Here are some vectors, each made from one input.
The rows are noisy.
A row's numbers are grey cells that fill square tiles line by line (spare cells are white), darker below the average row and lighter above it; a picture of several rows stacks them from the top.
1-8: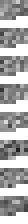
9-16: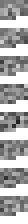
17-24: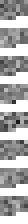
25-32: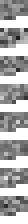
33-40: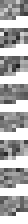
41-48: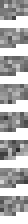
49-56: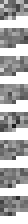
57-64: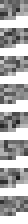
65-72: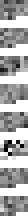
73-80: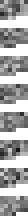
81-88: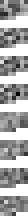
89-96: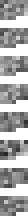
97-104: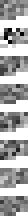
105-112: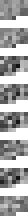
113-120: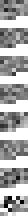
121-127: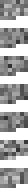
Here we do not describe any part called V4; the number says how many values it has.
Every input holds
a list of up to two items, each a true/false value and a value of V4.
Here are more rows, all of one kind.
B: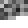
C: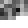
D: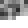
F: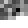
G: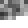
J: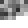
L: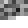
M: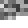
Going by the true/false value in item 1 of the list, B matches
L and M.
